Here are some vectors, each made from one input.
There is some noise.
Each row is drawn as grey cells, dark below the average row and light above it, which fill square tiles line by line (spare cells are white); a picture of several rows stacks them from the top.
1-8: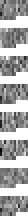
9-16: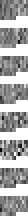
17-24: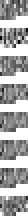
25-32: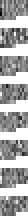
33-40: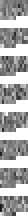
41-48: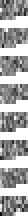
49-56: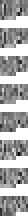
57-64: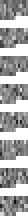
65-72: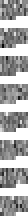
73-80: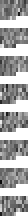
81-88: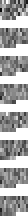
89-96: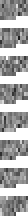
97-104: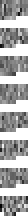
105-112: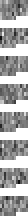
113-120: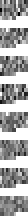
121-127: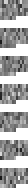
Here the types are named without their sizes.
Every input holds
a node of a tree, together with either a point on a circle, or a point on a line.
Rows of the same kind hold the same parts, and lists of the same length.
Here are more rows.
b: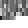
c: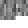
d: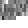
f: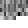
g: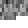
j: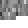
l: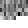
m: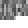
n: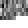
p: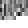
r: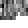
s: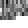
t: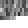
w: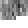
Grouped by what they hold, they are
b, c, g, j, m, n, r, s
d, f, l, p, t, w

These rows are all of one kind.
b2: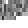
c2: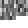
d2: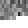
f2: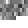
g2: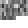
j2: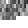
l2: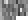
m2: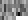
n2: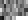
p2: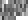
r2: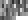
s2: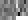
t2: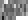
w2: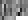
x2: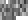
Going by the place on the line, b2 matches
c2, f2, l2 and r2.
